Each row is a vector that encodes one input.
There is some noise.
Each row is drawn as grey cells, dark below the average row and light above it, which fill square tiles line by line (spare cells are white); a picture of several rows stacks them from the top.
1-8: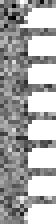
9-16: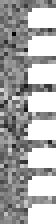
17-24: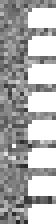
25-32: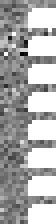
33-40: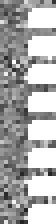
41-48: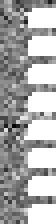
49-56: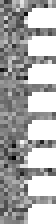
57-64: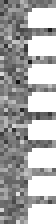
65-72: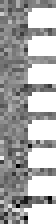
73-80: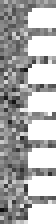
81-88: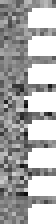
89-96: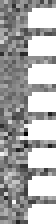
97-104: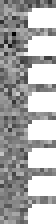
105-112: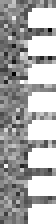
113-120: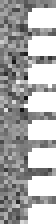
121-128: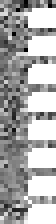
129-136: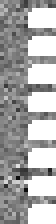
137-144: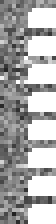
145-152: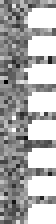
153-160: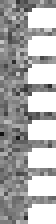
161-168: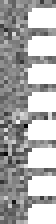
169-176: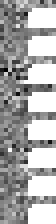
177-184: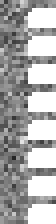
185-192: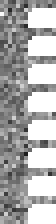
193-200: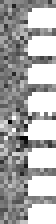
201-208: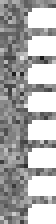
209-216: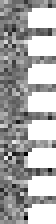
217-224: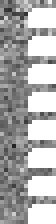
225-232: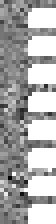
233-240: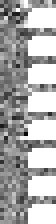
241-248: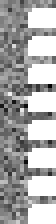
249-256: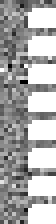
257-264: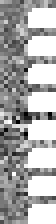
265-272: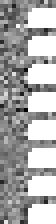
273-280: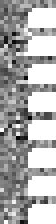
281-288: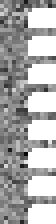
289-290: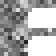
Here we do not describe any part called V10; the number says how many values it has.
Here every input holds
a list of up to three items, each a true/false value and a value of V10.
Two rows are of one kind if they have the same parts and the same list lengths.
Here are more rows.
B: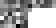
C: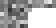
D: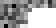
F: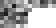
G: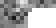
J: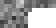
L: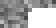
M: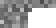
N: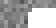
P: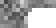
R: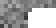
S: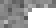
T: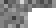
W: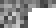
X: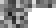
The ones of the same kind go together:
B, X
C, L, M, N, R, W
D, F, S
G, J, P, T

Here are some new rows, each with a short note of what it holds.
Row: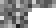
the empty list
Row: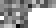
the empty list
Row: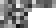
the empty list
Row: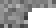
a list of three items
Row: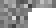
a list of three items
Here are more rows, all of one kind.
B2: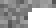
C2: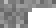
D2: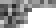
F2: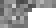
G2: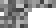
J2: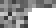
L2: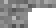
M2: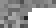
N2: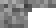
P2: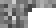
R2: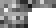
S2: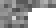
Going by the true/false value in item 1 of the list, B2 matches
C2, J2, M2 and R2.
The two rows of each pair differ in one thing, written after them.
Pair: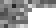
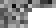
the true/false value in item 1 of the list
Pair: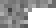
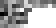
the value of V10 in item 1 of the list
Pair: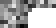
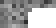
the true/false value in item 1 of the list
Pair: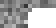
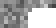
the true/false value in item 1 of the list
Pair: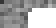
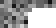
the value of V10 in item 1 of the list
